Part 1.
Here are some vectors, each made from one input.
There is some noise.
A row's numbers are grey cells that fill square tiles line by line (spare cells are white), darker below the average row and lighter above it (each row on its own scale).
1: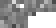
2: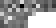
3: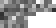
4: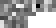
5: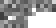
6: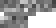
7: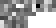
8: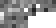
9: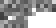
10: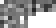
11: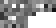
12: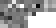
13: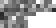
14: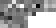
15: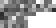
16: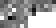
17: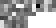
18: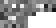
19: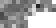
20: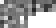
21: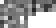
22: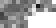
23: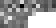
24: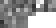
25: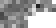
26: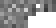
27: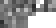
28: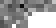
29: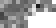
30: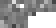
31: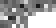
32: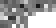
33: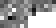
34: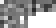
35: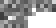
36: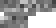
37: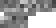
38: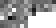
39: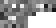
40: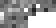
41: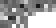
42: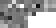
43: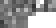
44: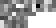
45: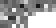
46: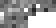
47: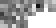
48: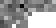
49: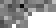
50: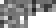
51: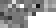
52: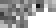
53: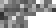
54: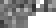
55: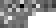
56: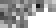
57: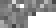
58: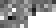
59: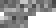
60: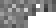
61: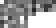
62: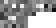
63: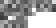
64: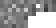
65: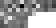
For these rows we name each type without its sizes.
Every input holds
either a fixed value, or four true/false values.
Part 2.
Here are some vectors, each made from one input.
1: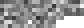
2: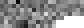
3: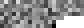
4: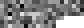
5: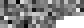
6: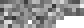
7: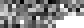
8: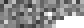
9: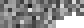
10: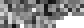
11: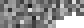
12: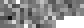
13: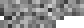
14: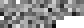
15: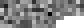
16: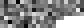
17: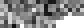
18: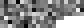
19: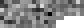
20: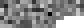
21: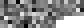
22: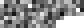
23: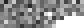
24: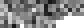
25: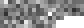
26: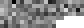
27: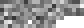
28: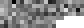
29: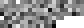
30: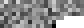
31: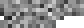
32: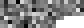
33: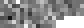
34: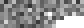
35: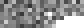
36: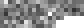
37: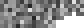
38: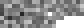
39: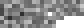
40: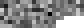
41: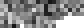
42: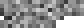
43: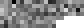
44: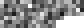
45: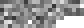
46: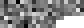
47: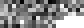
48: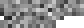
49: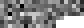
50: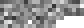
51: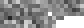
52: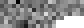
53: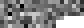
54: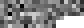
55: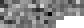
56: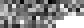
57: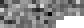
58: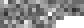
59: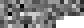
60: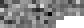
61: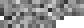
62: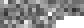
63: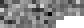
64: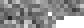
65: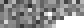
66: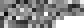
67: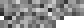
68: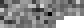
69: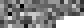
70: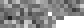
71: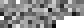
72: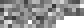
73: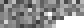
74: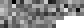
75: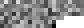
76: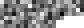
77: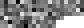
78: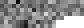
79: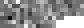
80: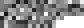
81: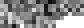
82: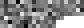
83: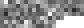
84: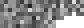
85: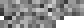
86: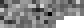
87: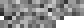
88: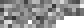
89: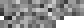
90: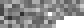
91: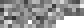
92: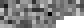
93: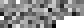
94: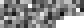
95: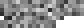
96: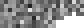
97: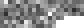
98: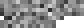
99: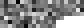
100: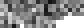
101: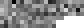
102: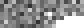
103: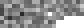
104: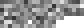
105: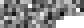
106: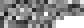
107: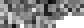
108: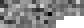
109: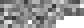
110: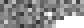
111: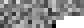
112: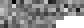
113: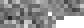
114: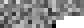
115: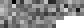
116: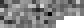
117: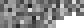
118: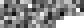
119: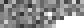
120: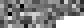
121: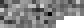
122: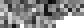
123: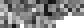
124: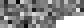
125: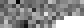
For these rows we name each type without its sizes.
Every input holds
a node of a tree.
